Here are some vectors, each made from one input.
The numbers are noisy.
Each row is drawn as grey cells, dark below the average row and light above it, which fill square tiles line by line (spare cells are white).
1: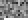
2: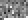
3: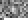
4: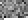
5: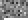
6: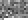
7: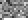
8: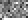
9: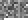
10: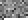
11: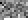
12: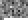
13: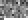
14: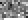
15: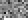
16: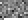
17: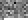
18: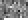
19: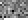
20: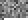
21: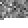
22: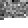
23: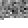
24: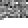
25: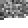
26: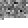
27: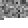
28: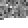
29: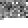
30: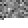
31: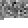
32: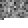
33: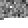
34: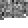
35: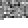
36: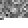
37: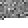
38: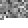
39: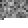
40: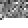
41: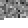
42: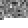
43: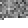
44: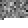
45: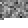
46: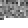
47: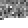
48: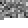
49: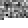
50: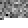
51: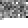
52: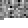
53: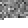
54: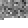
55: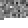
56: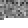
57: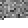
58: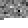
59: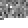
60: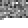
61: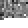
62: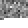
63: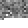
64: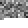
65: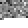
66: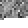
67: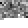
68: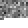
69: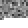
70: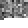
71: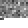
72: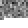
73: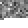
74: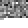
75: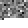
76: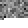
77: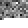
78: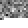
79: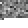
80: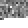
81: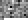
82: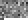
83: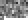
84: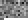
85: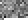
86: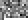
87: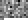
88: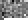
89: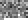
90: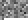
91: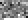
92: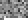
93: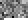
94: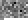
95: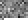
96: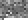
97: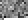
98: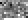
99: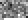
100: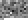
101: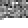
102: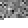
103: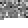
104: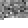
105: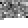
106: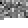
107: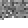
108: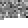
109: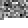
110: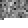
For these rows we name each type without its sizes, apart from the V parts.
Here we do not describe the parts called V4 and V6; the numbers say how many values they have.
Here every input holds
a label, together with either a true/false value and a value of V6, or a value of V4.
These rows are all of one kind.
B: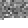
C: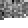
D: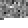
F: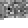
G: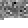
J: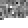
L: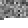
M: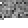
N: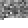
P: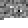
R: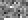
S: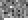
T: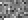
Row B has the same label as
F, G and N.
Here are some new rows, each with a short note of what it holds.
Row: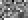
a label, a true/false value and a value of V6
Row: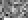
a label and a value of V4
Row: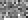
a label and a value of V4
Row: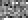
a label and a value of V4
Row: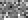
a label and a value of V4
